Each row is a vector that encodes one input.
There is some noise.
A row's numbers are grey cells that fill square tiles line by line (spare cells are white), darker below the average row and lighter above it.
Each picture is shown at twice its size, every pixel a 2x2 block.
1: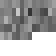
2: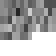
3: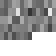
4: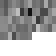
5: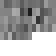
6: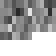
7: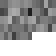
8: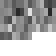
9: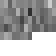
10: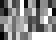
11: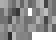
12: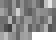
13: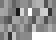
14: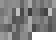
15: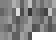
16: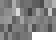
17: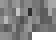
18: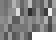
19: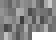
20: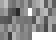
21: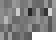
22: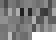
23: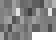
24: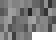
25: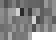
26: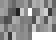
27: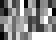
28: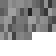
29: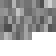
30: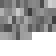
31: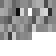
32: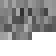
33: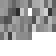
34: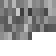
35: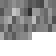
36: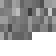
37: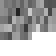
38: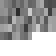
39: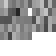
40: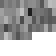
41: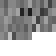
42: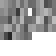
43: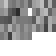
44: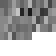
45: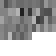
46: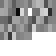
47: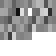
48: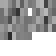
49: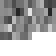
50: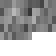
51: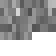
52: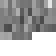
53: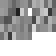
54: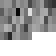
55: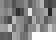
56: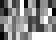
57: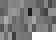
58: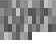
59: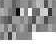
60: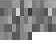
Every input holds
a list of up to two points on an 8-point line.
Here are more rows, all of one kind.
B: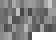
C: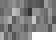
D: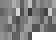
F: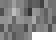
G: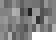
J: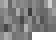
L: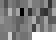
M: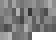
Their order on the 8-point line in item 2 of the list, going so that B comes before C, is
B, D, L, M, J, G, F, C.
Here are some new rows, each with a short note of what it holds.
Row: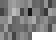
a list of two items
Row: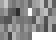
a list of one item
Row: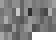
a list of two items
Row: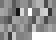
a list of one item
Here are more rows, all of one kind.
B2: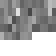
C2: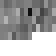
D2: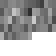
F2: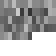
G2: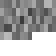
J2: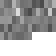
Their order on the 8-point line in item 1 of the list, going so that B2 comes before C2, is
G2, F2, B2, J2, D2, C2.
